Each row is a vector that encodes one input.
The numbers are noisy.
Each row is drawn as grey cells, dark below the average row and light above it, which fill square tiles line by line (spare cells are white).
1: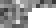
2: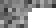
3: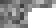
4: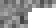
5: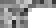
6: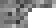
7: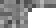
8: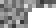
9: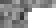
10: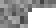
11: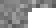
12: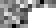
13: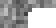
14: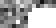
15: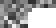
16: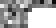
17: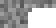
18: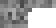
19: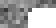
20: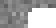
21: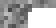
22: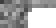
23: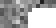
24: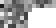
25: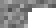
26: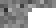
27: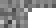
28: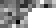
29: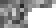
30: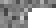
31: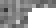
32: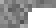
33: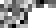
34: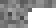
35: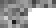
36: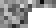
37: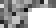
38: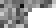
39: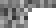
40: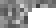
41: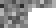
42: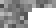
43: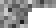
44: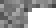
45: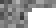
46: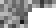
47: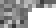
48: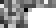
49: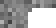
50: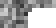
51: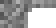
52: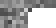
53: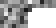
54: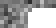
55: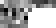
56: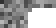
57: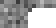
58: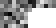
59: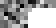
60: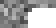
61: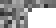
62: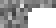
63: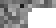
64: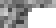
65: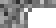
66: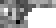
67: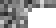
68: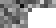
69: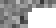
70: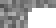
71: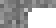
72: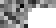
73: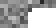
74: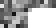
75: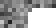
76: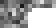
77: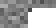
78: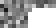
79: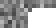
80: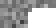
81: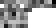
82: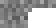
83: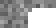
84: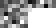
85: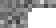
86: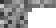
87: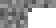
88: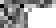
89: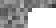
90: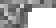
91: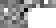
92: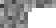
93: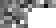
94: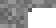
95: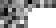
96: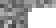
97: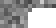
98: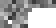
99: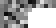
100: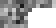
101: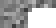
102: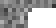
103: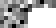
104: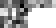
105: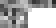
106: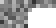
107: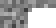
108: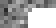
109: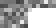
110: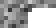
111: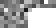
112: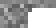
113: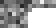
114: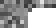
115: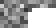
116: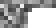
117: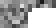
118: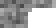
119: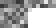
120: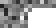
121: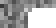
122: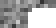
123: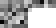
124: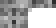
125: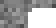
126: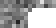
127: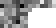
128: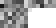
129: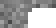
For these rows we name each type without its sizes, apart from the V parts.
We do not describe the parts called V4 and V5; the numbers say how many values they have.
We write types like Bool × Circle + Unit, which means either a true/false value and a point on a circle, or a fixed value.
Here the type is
Bool × Bool × Bool × (Line + V4) + V5.
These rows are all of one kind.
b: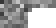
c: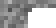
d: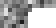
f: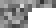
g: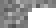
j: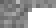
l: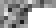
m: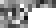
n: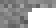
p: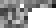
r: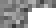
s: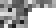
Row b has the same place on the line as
g, m, p and s.
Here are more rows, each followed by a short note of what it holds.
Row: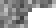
three true/false values and a value of V4
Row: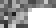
a value of V5
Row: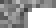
a point on a line and three true/false values
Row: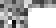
a value of V5
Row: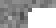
three true/false values and a value of V4
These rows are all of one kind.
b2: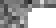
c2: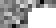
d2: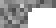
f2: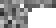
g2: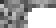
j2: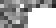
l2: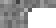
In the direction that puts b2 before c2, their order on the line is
l2, f2, b2, g2, d2, j2, c2.
